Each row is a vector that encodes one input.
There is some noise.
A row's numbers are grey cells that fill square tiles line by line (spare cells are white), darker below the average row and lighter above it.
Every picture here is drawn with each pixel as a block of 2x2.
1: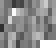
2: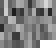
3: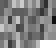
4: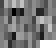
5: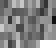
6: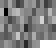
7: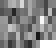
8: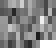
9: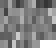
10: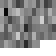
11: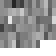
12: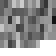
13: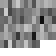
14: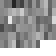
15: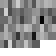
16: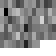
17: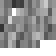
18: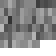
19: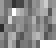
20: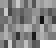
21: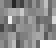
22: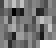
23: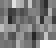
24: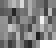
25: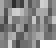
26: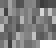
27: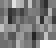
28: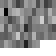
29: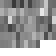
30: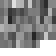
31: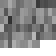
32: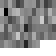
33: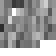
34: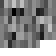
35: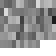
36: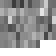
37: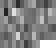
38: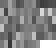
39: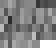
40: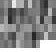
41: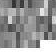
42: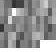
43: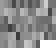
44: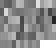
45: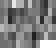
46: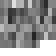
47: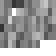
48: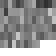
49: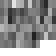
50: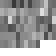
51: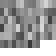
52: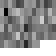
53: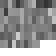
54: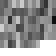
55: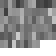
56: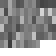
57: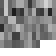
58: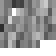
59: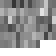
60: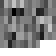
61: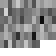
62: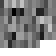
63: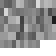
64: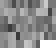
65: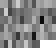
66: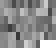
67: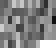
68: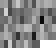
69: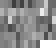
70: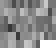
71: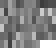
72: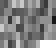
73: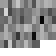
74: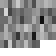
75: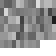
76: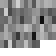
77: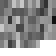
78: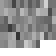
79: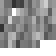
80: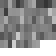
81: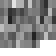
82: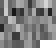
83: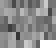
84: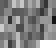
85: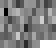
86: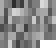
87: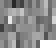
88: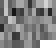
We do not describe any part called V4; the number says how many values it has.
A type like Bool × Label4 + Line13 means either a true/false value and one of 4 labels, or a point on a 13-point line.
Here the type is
Bool × (Line5 + V4).
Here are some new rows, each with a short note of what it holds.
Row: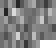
a point on a 5-point line and a true/false value
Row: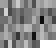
a true/false value and a value of V4
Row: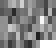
a true/false value and a value of V4
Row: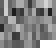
a true/false value and a value of V4
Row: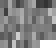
a point on a 5-point line and a true/false value
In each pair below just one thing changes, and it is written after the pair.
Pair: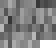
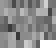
the true/false value
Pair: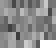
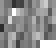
the place on the 5-point line
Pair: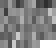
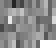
the true/false value
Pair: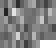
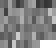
the place on the 5-point line
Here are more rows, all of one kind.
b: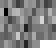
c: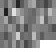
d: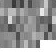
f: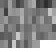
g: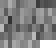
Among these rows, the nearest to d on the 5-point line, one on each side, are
f and g.
